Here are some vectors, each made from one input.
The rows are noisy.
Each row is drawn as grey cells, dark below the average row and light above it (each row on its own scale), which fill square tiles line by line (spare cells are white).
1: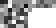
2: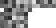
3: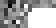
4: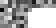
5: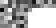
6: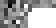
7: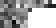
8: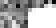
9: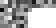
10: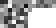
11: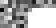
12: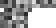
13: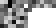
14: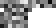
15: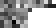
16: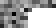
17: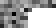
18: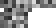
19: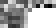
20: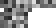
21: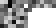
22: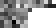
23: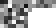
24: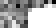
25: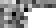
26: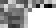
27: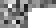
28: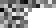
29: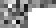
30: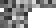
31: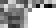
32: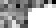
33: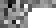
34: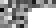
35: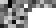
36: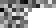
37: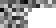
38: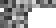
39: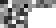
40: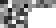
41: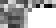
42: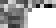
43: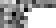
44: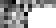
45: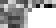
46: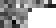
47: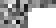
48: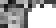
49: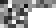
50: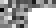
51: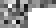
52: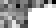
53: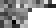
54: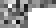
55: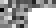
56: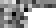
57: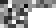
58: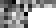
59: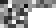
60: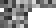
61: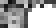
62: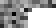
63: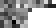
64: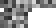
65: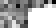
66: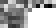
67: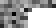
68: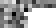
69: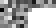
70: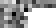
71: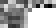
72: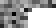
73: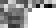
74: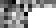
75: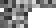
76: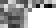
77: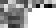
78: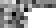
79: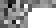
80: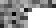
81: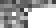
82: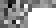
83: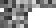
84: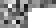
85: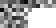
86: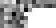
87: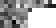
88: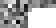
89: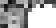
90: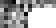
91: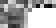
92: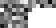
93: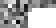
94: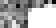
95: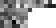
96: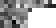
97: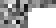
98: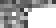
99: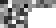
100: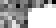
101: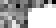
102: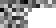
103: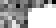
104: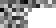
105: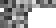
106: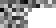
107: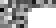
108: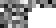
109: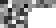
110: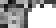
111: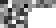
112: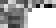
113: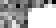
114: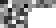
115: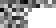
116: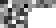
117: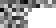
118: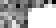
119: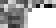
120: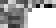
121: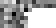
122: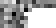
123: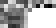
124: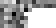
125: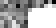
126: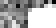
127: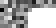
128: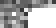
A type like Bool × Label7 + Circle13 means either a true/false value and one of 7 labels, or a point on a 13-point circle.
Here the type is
Bool × Bool × Bool × Bool.
